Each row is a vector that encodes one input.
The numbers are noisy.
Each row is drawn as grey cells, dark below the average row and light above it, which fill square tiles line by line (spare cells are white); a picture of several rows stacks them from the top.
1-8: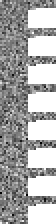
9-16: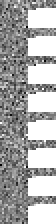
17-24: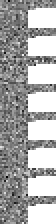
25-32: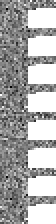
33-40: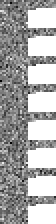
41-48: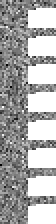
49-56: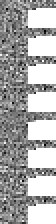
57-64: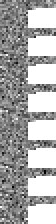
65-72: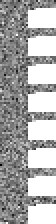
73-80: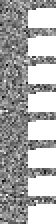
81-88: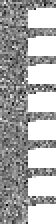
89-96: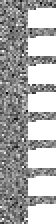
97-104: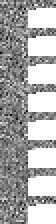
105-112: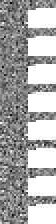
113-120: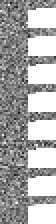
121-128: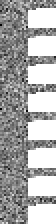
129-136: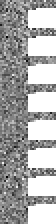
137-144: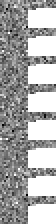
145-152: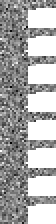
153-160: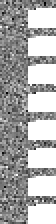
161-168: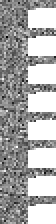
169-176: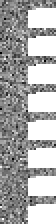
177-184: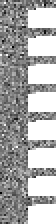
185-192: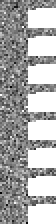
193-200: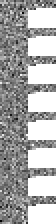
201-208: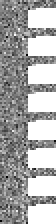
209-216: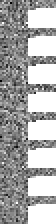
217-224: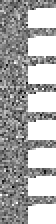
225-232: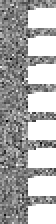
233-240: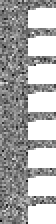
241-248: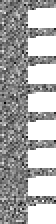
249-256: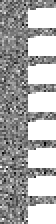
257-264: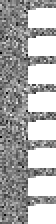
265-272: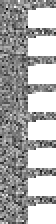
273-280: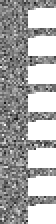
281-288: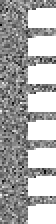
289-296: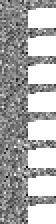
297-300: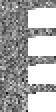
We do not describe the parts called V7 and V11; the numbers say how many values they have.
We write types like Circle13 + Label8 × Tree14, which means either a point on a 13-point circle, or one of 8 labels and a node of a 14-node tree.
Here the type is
Bool × Circle8 + Tree9 × V11 + V7.
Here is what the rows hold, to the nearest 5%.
About 40% of them hold a point on an 8-point circle and a true/false value. About 40% of them hold a node of a 9-node tree and a value of V11. The rest hold a value of V7.
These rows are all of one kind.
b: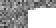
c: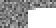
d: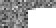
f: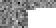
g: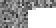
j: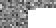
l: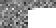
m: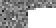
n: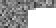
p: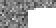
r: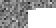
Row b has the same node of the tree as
c and p.
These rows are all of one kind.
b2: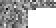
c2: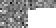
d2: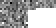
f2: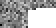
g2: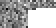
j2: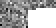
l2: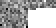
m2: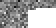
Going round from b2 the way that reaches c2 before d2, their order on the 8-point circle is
b2, g2, f2, m2, j2, l2, c2, d2.
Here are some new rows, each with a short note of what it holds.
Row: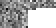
a point on an 8-point circle and a true/false value
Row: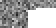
a node of a 9-node tree and a value of V11
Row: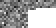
a point on an 8-point circle and a true/false value
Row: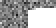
a node of a 9-node tree and a value of V11
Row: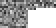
a value of V7
